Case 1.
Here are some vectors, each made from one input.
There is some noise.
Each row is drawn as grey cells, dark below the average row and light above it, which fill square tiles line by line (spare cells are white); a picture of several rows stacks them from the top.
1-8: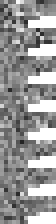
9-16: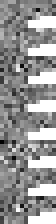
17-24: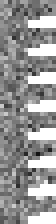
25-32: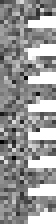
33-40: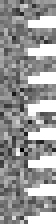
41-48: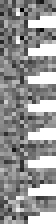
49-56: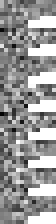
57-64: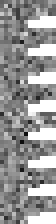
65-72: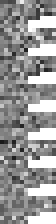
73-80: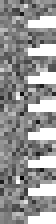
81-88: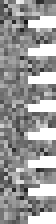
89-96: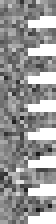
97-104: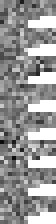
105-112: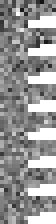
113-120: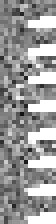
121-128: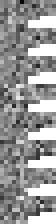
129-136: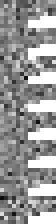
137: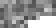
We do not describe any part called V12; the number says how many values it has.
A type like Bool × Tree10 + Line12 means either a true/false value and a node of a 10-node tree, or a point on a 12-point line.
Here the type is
Bool × V12 + Label5.
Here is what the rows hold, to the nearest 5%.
About 30% of them hold one of 5 labels. The rest hold a true/false value and a value of V12.
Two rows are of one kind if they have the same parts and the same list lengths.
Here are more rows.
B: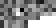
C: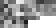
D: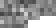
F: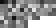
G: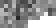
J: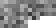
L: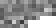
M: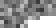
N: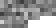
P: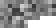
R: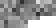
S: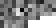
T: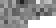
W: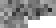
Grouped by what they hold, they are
B, C, F, S
D, G, J, L, M, N, P, R, T, W

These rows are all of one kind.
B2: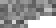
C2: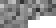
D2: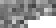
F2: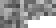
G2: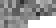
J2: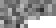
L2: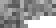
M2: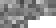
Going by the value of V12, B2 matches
D2 and M2.
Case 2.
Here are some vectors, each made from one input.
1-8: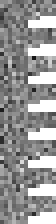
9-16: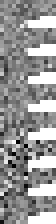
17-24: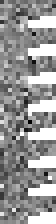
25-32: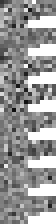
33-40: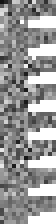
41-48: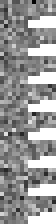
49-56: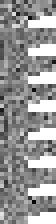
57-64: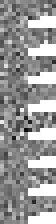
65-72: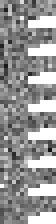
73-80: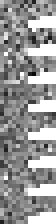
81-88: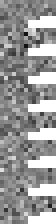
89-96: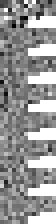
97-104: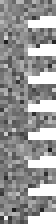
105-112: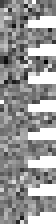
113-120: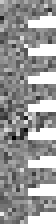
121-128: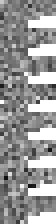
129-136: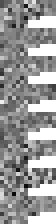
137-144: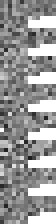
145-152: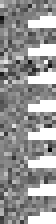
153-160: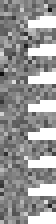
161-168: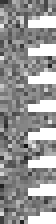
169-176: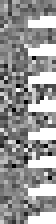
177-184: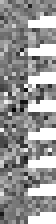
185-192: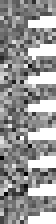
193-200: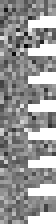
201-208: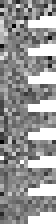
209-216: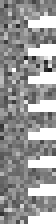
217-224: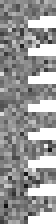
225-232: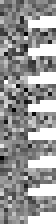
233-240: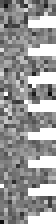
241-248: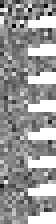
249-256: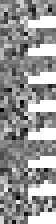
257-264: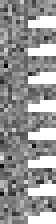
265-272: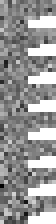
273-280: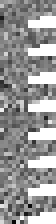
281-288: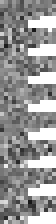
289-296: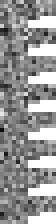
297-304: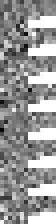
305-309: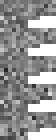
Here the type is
Line6 + Tree9 × Tree16.
